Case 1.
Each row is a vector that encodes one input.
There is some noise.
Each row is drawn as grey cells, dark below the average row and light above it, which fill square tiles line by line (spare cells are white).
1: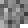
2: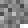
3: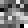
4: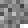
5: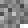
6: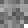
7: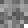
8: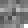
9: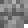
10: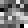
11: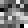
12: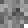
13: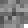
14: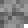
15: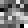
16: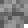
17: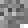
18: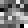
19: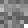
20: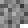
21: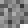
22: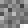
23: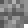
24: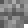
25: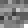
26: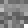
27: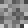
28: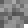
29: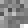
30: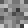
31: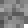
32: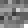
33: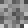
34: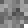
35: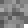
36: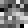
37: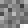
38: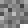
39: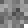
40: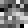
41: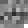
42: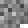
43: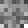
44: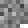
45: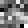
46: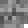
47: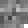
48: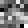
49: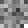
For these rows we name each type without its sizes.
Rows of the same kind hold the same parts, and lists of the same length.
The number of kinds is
3.
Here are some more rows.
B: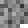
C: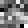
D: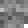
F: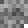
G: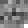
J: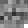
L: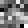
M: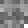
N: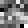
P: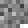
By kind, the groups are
B, P
C, L, N
D, F, G, J, M

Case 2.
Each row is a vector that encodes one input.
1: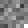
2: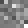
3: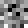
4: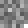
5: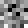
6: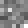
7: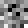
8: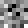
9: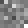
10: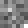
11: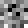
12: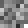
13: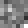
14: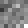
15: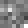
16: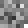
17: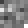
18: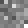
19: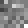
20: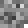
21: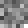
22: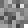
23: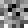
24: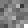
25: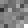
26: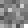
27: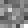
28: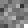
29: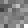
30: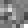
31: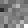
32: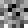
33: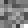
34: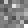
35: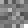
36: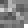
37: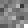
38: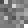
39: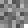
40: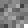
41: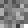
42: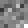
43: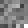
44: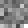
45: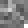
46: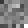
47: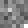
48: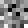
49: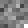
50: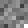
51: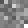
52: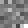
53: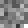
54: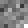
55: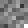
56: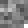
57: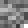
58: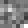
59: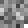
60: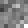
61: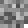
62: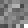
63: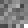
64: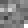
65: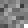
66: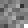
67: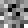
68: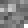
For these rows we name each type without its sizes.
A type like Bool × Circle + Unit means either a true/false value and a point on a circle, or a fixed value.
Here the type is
List(Line).
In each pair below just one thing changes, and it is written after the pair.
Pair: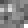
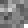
the place on the line in item 2 of the list
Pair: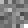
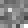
the place on the line in item 2 of the list
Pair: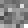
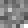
the place on the line in item 1 of the list
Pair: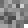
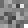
the place on the line in item 2 of the list
